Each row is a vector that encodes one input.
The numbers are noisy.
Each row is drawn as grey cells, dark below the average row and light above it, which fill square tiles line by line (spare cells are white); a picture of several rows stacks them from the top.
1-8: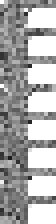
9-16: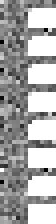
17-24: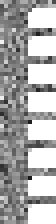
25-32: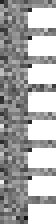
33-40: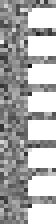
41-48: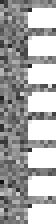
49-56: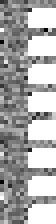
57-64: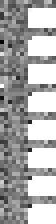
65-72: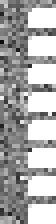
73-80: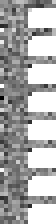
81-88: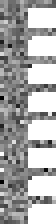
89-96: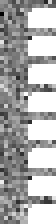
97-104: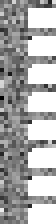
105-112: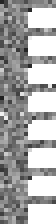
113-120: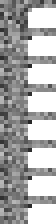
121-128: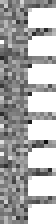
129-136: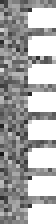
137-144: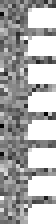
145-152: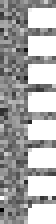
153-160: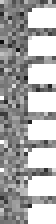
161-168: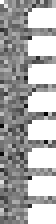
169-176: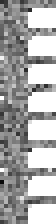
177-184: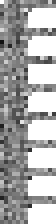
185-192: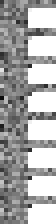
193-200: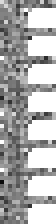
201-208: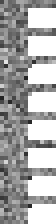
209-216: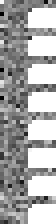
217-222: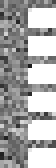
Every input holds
either a point on an 11-point line and four true/false values, or a node of a 20-node tree.
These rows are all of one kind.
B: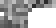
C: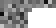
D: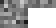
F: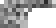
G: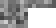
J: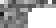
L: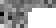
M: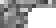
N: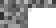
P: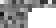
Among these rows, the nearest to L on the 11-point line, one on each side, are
C and P.
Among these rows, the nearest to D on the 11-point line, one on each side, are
F and M.
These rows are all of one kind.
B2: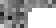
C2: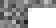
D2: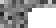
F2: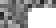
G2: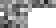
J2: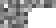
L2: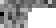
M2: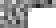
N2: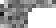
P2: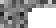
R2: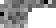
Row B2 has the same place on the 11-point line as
D2, F2 and P2.
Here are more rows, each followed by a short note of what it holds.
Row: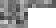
a point on an 11-point line and four true/false values
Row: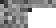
a node of a 20-node tree
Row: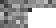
a node of a 20-node tree
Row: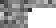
a node of a 20-node tree
